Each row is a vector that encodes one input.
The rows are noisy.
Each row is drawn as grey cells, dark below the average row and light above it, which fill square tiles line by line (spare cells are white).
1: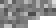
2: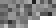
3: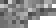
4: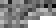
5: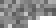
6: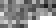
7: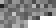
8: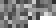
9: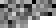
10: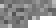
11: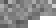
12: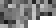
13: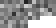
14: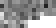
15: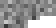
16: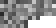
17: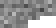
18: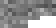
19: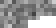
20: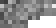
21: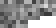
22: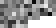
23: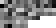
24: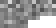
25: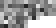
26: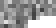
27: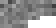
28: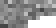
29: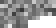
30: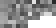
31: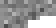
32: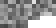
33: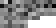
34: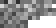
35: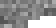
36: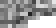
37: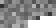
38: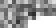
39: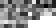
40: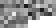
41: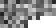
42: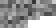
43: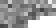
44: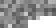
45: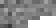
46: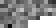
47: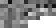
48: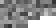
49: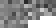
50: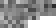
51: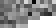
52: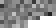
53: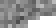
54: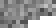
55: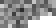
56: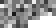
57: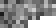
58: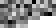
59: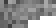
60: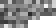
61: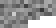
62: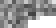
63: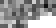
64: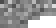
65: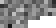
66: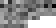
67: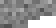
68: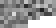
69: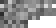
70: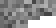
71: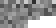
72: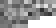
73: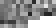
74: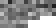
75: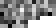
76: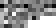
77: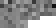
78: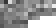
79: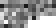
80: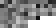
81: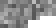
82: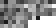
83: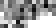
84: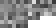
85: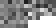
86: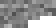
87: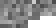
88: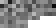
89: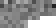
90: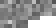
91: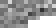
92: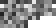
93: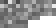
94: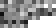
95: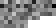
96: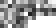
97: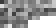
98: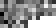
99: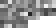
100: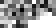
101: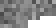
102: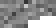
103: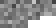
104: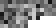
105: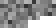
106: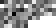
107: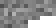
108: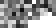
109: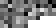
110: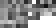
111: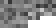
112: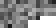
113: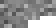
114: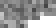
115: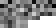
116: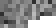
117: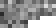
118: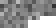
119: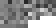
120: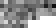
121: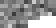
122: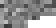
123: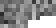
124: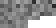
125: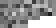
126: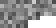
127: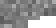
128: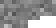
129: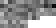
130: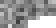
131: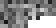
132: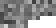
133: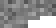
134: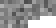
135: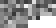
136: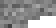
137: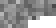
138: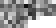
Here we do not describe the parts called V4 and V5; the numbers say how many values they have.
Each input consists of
either a fixed value, or one of 6 labels and a value of V5, or a node of a 7-node tree and a value of V4.
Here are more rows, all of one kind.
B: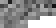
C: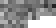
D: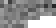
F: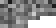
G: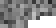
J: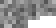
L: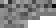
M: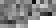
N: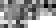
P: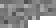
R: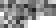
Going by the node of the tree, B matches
N and P.
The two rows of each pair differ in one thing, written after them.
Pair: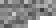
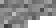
the label
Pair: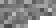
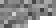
the label
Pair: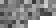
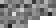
the value of V5
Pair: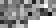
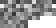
the label
